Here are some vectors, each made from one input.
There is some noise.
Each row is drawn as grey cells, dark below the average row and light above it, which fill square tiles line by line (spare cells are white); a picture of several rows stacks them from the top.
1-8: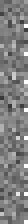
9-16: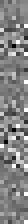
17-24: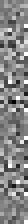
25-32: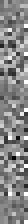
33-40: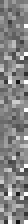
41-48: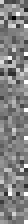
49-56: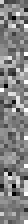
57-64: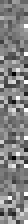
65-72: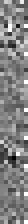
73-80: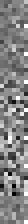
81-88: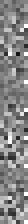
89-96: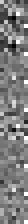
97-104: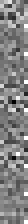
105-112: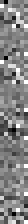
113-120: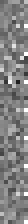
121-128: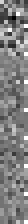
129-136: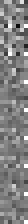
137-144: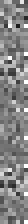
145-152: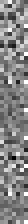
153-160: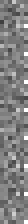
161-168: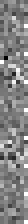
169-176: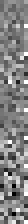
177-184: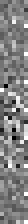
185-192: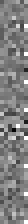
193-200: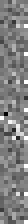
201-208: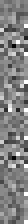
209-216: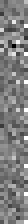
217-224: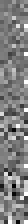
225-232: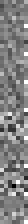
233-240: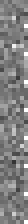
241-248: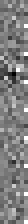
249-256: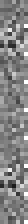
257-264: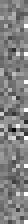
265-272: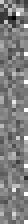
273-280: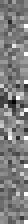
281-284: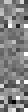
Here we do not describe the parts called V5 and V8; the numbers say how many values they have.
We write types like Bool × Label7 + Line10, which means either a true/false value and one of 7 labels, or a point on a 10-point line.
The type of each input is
Bool × Label7 × V5 × V8 + Label6.
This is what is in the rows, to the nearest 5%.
About 30% of them hold one of 6 labels. The rest hold one of 7 labels, a true/false value, a value of V5 and a value of V8.
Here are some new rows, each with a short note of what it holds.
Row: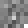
one of 7 labels, a true/false value, a value of V5 and a value of V8
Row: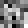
one of 6 labels
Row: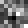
one of 6 labels
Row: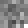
one of 7 labels, a true/false value, a value of V5 and a value of V8
